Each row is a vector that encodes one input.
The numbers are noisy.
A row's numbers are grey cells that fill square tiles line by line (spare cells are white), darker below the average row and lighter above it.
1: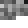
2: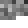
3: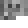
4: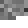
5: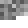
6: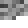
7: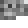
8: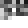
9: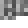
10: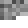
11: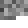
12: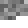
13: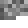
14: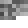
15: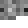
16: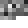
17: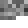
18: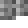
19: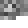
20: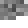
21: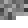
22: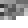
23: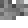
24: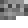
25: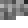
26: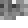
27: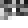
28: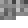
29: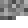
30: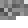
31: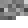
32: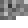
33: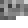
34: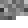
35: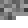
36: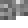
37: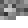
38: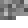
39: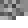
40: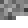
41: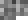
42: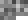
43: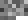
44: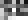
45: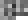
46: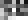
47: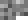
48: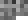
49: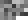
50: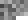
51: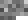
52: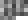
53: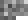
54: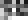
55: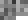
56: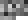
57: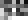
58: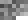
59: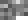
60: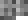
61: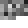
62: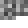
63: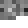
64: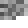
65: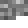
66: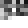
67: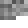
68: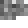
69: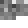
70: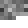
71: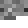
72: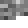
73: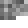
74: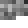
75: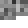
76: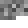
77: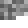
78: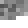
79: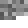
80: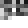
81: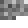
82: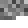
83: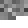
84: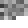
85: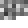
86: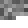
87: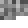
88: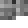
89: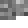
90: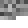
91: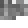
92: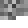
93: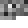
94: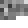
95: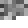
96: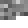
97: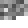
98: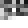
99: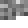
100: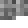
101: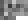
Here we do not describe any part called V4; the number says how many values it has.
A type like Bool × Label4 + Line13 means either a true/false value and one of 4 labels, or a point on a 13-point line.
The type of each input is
List2(Bool × V4).
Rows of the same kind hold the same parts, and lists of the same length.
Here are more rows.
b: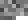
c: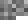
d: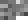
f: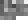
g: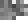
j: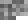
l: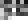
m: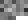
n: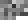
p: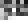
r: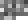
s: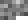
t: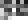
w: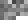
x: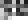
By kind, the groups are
b, c, f, g, j, m, w
d, n, r, s
l, p, t, x

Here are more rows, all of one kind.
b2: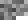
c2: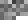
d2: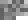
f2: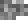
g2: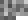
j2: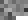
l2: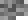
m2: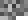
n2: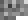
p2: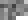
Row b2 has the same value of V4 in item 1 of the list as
c2 and d2.
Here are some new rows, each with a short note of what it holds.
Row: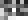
the empty list
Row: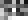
the empty list
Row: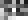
the empty list
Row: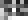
the empty list
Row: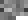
a list of two items
